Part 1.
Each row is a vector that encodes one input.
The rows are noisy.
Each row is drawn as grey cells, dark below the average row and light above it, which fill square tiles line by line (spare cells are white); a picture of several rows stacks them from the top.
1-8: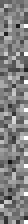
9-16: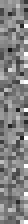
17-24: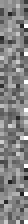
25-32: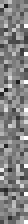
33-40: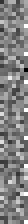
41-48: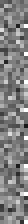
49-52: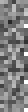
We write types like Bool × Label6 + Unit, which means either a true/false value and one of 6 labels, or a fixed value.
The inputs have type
Bool × Bool × Bool.
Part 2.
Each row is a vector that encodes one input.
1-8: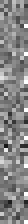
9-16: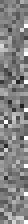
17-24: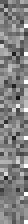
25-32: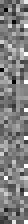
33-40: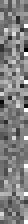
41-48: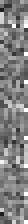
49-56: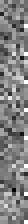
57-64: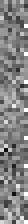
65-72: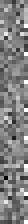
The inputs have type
Line8.
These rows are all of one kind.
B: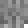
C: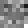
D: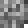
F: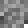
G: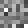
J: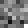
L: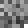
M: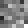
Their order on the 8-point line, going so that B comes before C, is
M, B, F, C, G, L, D, J.
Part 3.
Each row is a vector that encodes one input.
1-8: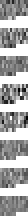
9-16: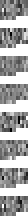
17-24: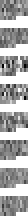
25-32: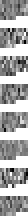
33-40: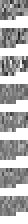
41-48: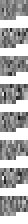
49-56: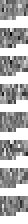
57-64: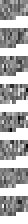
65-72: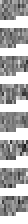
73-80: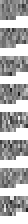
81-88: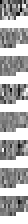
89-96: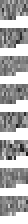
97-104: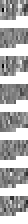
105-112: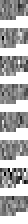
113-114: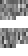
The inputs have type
Bool × Bool × Bool × Bool.
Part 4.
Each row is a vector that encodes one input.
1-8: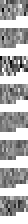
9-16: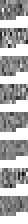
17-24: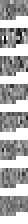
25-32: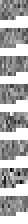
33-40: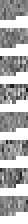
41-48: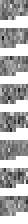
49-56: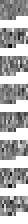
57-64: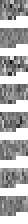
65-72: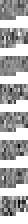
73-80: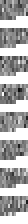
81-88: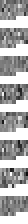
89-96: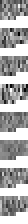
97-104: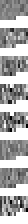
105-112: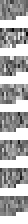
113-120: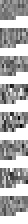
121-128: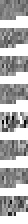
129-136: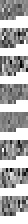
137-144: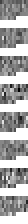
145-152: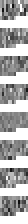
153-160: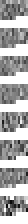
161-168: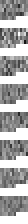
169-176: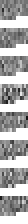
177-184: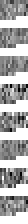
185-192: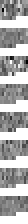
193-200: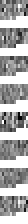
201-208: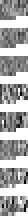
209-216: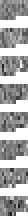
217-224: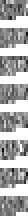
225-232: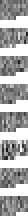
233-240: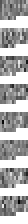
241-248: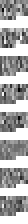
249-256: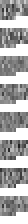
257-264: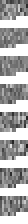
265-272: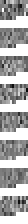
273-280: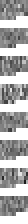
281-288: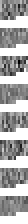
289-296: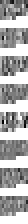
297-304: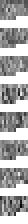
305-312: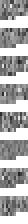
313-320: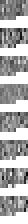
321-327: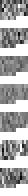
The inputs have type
Bool × Bool × Bool.
